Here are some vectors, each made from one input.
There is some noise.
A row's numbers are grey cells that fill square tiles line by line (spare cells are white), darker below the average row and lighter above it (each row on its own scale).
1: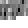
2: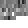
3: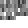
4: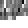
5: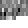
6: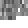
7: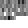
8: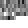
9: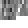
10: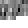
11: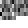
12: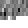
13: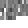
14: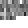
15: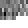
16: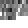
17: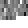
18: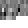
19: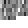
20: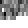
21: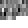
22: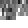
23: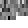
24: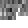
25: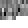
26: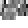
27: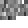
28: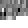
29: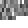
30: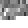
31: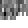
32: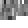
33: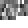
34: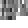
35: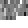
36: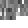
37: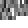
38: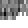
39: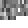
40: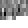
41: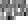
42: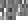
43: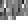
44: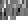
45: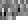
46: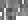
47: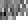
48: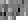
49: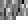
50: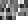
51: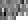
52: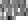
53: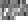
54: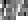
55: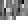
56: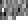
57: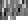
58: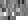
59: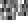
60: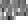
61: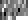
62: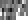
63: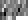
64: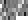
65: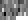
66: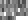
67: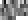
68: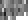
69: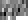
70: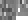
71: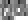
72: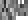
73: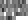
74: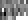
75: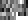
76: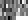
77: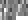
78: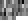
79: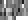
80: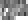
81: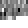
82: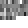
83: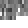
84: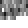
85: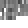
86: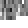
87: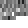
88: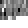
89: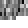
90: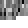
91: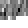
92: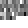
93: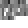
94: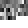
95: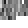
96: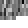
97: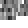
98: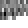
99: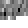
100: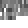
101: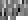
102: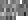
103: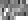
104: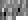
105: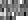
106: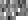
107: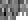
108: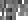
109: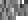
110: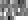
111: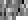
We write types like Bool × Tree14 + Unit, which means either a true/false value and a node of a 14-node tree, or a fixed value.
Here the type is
(Line4 + Line6) × (Tree8 + Unit).
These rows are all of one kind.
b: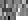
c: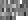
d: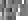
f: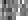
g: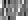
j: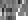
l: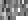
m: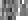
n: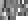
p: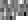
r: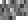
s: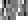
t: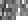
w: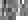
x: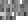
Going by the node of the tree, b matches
f, m, t and w.
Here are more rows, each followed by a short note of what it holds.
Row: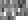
a point on a 6-point line
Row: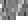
a point on a 6-point line and a node of an 8-node tree
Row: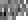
a point on a 4-point line and a node of an 8-node tree
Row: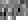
a point on a 4-point line and a node of an 8-node tree
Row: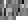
a point on a 4-point line
